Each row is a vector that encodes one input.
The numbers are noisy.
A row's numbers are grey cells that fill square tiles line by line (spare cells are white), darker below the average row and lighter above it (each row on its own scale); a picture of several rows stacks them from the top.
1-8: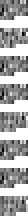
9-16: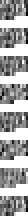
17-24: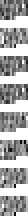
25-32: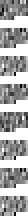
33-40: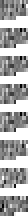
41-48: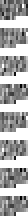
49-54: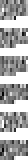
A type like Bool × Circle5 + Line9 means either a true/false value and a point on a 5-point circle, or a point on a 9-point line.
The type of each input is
Bool × Circle5.
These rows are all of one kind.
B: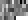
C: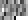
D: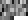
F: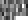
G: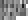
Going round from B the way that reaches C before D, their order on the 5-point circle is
B, C, G, D, F.
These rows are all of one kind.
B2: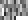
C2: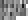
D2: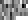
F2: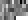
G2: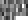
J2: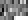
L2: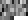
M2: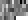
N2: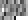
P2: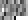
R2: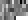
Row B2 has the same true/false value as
D2 and L2.
